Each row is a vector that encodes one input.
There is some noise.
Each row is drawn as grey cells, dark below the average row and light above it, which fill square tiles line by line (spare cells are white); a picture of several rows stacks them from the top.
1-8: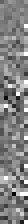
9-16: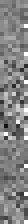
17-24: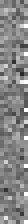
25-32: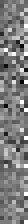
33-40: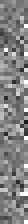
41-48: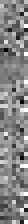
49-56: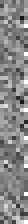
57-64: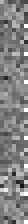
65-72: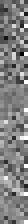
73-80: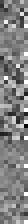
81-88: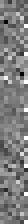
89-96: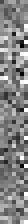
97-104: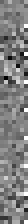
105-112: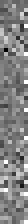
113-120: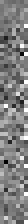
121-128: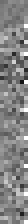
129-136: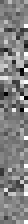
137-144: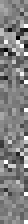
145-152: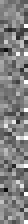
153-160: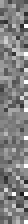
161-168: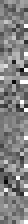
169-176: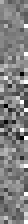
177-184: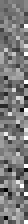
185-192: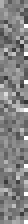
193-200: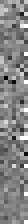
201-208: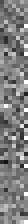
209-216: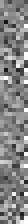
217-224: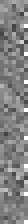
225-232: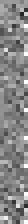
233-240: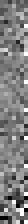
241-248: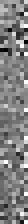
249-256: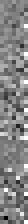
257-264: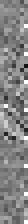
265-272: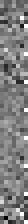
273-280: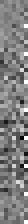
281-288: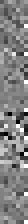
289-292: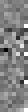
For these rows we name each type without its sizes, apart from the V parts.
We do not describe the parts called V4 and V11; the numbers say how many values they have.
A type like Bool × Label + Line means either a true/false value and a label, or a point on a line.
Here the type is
(Bool × Bool × Bool + Unit) × Line × (Line × V4 + V11).
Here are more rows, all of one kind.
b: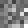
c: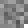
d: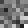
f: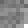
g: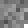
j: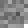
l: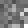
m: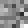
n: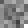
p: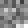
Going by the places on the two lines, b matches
c and l.
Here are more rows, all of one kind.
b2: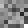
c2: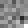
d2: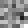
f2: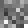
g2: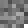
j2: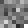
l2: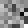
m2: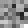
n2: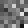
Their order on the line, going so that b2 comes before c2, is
m2, f2, j2, g2, l2, b2, d2, n2, c2.
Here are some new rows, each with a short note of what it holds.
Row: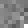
a point on each of two lines, three true/false values and a value of V4
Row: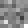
a point on a line, three true/false values and a value of V11
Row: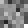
a point on a line and a value of V11
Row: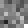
a point on each of two lines and a value of V4
